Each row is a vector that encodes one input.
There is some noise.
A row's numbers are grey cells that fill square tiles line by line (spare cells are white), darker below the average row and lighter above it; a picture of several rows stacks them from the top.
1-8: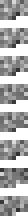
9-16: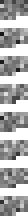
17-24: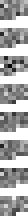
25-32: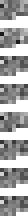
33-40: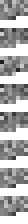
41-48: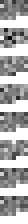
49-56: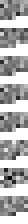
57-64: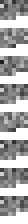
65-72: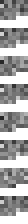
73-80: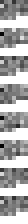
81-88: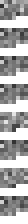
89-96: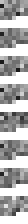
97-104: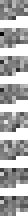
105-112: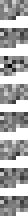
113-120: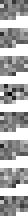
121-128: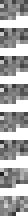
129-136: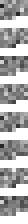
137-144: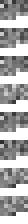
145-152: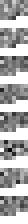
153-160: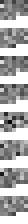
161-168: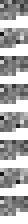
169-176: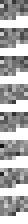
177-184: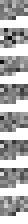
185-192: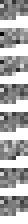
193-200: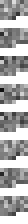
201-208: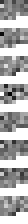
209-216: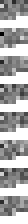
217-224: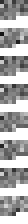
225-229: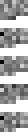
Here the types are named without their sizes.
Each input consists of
either a node of a tree, or a list of points on a line.
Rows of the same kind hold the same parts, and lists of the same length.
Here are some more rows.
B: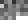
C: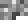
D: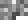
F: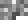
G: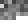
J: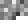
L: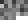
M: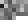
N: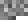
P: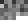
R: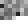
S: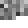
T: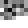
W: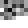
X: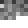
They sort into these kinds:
B, G, L, P, X
C, D, F, J, N
M, R, S
T, W

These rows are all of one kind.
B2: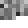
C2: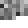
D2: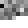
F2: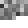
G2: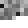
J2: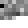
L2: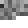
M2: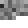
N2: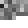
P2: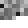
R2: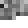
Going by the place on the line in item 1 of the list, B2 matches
C2 and F2.
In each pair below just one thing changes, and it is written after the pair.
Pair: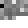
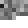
the place on the line in item 1 of the list
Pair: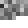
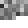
the place on the line in item 2 of the list
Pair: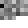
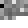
the place on the line in item 2 of the list
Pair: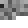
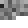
the place on the line in item 2 of the list
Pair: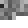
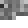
the place on the line in item 2 of the list
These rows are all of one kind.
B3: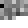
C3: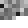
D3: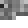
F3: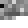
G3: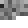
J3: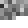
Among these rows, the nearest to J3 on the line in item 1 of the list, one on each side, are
C3 and D3.
